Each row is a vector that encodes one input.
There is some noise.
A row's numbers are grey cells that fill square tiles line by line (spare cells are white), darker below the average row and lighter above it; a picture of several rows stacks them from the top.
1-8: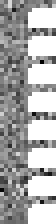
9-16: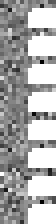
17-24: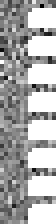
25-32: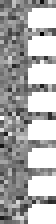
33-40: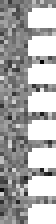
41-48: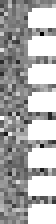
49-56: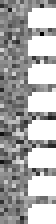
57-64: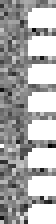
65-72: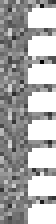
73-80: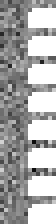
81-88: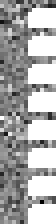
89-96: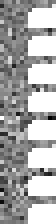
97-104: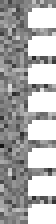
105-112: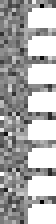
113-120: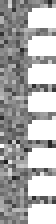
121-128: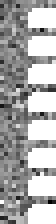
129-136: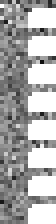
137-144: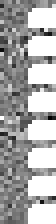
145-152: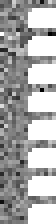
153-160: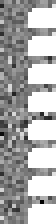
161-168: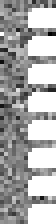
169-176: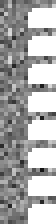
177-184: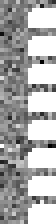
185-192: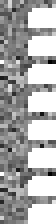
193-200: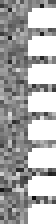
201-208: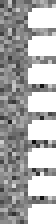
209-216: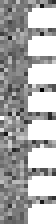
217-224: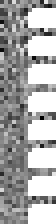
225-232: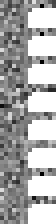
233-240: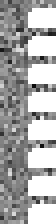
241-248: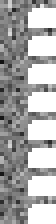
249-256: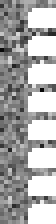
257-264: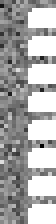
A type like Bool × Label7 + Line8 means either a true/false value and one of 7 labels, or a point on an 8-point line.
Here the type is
Circle19 + Line4.
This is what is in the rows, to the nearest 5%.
About 85% of them hold a point on a 19-point circle. The rest hold a point on a 4-point line.
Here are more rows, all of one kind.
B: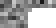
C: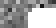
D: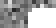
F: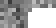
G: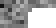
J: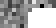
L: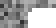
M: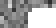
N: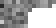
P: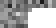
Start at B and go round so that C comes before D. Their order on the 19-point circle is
B, L, F, J, C, G, N, M, D, P.
